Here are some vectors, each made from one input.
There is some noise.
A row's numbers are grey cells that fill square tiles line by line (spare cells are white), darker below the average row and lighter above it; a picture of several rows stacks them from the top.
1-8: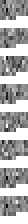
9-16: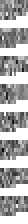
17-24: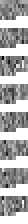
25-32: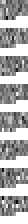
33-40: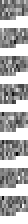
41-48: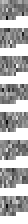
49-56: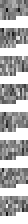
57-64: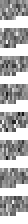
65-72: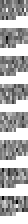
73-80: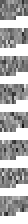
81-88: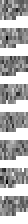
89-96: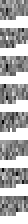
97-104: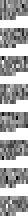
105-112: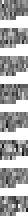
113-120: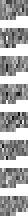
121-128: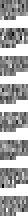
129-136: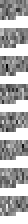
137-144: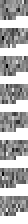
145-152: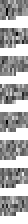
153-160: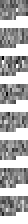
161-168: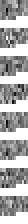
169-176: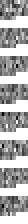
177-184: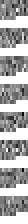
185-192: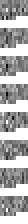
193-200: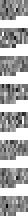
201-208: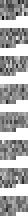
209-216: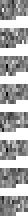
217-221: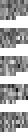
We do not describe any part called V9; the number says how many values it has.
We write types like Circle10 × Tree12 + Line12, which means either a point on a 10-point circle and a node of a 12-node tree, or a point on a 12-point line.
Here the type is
List3(Label7 × V9).
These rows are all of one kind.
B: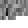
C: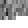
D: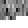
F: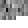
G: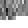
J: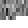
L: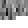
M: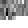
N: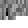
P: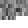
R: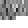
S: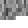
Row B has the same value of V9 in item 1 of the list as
C, N and P.
